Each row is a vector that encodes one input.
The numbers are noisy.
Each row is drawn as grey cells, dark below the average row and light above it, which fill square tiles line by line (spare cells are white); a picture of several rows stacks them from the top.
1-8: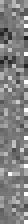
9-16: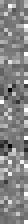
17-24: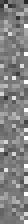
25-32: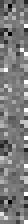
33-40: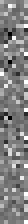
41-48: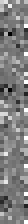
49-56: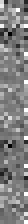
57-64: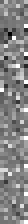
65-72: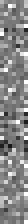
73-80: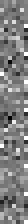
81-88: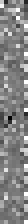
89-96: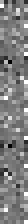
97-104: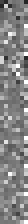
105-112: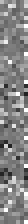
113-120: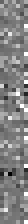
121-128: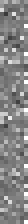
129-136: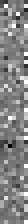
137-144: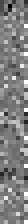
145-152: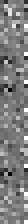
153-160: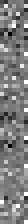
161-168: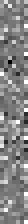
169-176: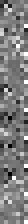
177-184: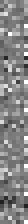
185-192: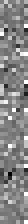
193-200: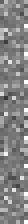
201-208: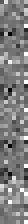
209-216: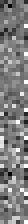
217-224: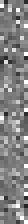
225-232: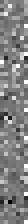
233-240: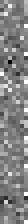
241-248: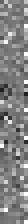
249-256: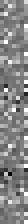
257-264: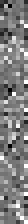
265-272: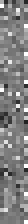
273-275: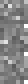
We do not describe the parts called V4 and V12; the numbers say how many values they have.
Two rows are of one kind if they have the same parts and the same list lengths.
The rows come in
3 kinds.
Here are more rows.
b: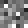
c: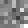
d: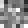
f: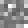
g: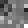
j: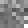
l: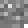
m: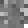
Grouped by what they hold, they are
b, d
c, f, j, l, m
g

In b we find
one of 7 labels and a value of V4.
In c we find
four true/false values.
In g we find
a value of V12.
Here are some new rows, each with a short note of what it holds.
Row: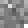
four true/false values
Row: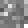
four true/false values
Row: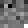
a value of V12
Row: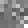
four true/false values
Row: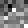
a value of V12
